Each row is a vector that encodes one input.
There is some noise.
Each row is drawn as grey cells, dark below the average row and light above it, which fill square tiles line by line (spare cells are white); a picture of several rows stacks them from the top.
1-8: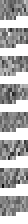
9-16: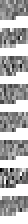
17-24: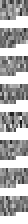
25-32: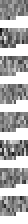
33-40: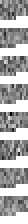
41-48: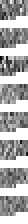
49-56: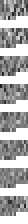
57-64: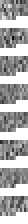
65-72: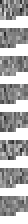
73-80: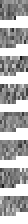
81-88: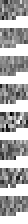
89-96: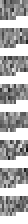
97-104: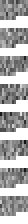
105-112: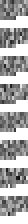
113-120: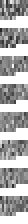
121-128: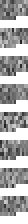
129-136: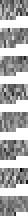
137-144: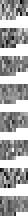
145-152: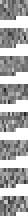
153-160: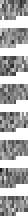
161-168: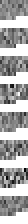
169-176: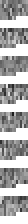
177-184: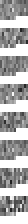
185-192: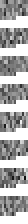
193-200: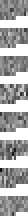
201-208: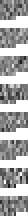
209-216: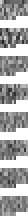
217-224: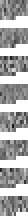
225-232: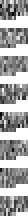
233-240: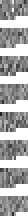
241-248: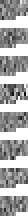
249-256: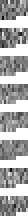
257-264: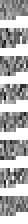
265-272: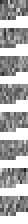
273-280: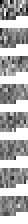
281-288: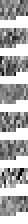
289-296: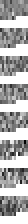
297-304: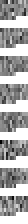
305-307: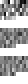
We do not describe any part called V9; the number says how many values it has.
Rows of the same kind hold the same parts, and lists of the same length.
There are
3 kinds of row.
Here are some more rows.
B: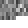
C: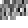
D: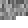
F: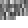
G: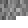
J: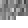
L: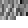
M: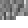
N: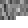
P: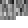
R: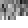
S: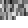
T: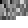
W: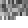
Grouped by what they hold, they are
B, C, D, F, M, P, W
G, J, N, R, S, T
L

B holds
one of 7 labels and a value of V9.
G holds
a node of a 10-node tree and a value of V9.
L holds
three true/false values.
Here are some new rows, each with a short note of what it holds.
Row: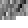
one of 7 labels and a value of V9
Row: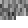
three true/false values
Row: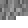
a node of a 10-node tree and a value of V9
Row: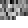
a node of a 10-node tree and a value of V9
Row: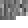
a node of a 10-node tree and a value of V9
